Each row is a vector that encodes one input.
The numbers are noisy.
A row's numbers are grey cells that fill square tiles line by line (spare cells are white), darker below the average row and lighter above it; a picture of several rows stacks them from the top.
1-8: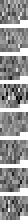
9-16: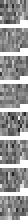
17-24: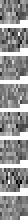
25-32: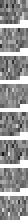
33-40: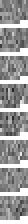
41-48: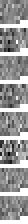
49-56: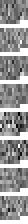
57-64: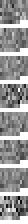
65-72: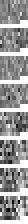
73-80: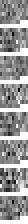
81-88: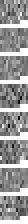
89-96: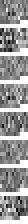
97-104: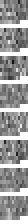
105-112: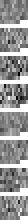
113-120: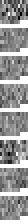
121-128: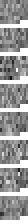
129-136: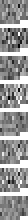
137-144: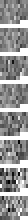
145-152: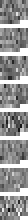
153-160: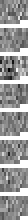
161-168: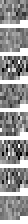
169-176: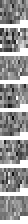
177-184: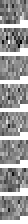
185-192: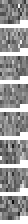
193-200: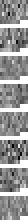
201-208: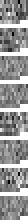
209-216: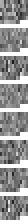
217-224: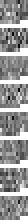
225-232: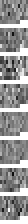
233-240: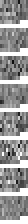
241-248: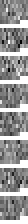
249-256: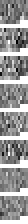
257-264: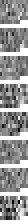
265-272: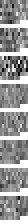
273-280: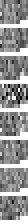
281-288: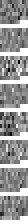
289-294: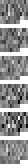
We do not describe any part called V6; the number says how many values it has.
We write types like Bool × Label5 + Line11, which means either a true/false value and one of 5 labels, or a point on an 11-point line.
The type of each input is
Bool × Line8 + Circle8 × (Line7 + V6).
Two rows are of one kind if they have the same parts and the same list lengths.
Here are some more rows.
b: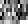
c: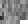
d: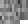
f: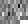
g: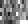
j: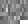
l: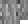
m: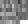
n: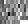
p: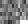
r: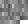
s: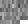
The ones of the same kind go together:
b, c, j, l, n
d, f, m, r, s
g, p

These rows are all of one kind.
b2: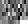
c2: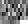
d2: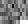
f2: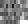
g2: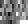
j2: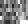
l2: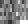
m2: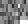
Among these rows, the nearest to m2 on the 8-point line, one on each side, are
b2 and j2.
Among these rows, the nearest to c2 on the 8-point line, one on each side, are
d2 and g2.
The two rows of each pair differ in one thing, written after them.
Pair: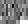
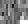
the place on the 8-point line
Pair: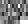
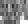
the true/false value
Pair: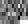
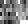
the place on the 8-point line
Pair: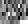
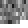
the place on the 8-point line
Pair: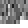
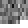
the true/false value
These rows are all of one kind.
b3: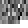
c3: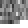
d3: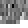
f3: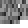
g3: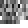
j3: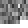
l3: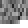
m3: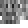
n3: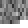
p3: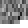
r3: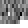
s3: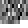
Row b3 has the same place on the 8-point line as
d3 and s3.
